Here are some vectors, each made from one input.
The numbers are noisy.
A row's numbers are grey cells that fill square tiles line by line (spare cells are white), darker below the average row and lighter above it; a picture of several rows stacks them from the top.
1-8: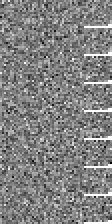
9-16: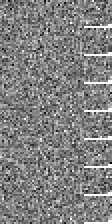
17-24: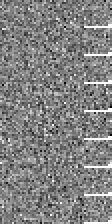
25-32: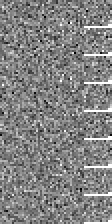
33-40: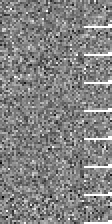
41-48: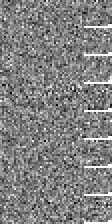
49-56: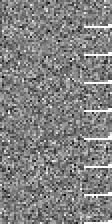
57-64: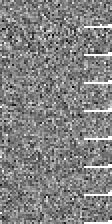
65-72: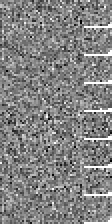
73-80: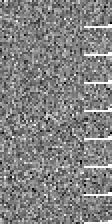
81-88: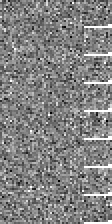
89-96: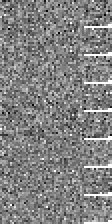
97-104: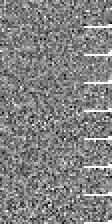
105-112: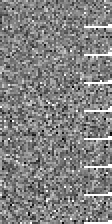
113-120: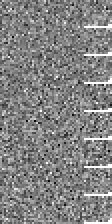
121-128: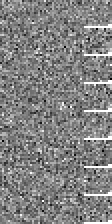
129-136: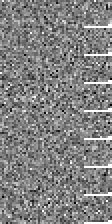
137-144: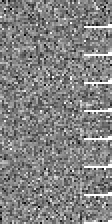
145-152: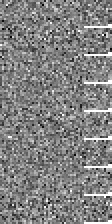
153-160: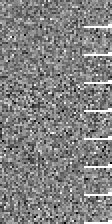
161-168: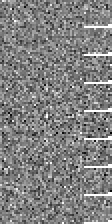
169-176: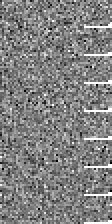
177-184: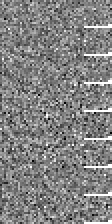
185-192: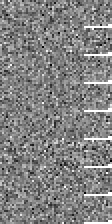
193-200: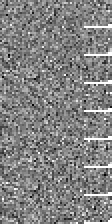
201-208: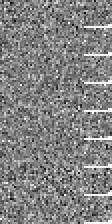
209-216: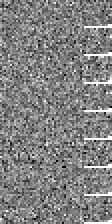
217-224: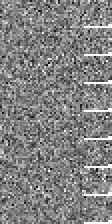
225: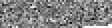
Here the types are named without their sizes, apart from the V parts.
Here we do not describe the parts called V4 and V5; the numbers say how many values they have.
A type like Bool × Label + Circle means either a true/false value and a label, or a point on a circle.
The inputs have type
(Bool × Bool × Bool × Bool + V5) × (Line + V4) × Tree.
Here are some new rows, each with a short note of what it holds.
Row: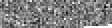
a node of a tree, four true/false values and a value of V4
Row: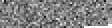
a point on a line, a node of a tree and four true/false values
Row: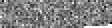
a node of a tree, four true/false values and a value of V4
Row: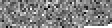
a node of a tree, a value of V4 and a value of V5
